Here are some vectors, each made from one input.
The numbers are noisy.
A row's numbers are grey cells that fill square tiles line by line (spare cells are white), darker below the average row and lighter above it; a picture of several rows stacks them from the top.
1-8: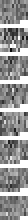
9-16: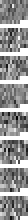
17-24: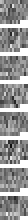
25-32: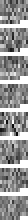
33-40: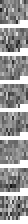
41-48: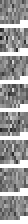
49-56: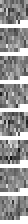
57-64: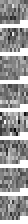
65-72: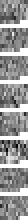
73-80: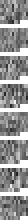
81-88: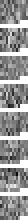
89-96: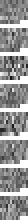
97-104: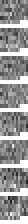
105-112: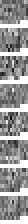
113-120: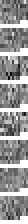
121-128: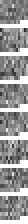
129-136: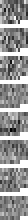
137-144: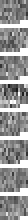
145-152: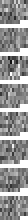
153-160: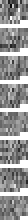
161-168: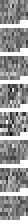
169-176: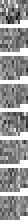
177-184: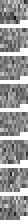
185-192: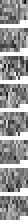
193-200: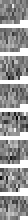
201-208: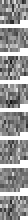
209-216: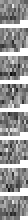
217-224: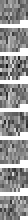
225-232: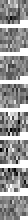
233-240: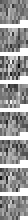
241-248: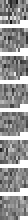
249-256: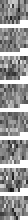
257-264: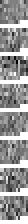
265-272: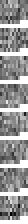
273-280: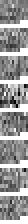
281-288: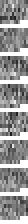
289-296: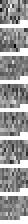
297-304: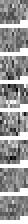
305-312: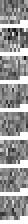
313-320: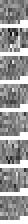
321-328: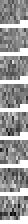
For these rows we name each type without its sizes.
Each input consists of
a point on a circle.
